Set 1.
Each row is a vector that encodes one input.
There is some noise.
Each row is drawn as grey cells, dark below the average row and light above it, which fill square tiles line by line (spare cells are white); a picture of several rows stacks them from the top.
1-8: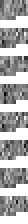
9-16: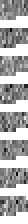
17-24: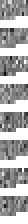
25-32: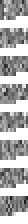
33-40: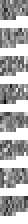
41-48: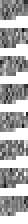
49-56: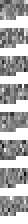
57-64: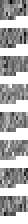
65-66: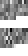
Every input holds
a node of a 9-node tree, together with either a fixed value, or four true/false values.
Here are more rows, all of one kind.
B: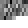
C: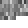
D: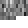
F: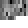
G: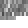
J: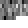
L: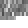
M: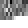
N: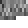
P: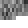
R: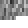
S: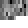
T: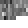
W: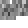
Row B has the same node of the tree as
G, L, M and P.
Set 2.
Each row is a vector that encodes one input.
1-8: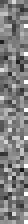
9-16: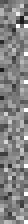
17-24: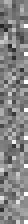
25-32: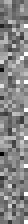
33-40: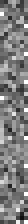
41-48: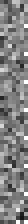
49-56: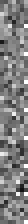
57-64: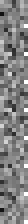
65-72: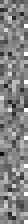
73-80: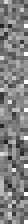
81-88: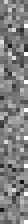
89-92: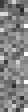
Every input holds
either a point on an 11-point circle, or a fixed value, or a point on each of two 6-point lines.
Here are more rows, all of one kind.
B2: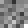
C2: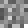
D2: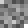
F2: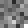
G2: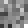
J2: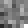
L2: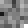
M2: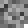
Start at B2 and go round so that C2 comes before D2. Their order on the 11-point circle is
B2, F2, L2, J2, G2, C2, M2, D2.
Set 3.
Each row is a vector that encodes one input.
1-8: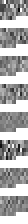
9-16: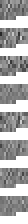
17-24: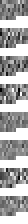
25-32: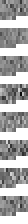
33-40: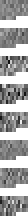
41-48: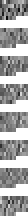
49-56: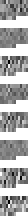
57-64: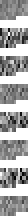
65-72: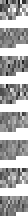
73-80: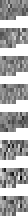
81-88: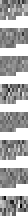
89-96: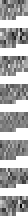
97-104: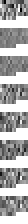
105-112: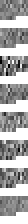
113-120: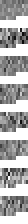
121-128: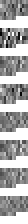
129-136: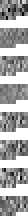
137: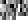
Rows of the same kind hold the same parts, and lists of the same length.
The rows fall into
2 kinds.
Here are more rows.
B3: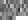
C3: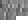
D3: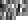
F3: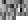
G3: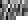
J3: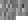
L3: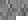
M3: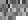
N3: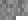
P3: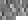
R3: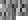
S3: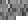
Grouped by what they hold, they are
B3, J3, M3, P3, R3
C3, D3, F3, G3, L3, N3, S3

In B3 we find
a node of a 14-node tree.
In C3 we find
a point on a 15-point line.
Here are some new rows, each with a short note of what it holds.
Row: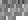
a point on a 15-point line
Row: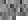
a point on a 15-point line
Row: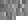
a point on a 15-point line
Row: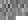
a node of a 14-node tree
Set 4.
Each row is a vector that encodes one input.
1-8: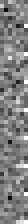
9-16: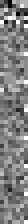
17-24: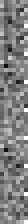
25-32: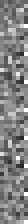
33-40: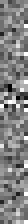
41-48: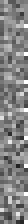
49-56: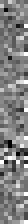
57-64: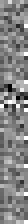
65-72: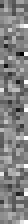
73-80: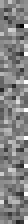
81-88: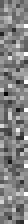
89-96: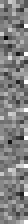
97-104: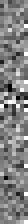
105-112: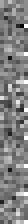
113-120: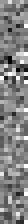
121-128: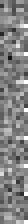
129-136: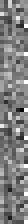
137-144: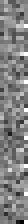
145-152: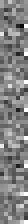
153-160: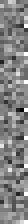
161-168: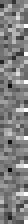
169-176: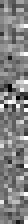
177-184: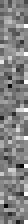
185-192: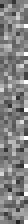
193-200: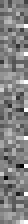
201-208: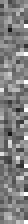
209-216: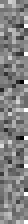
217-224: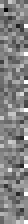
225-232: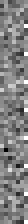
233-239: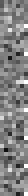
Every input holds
either a fixed value, or one of 9 labels and a true/false value.
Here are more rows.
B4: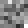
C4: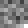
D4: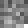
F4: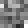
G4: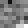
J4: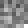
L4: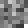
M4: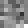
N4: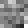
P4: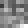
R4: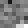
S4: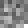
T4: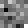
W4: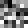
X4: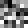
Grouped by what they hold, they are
B4, C4, D4, F4, G4, J4, L4, M4, N4, P4, R4, S4, T4
W4, X4

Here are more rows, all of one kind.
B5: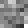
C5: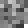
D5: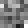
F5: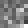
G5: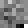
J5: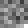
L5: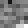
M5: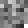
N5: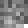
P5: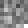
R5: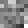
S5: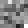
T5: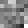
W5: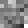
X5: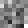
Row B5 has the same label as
P5, R5, T5 and W5.
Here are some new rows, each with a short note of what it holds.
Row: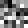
a fixed value
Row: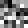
a fixed value
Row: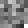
one of 9 labels and a true/false value
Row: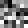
a fixed value
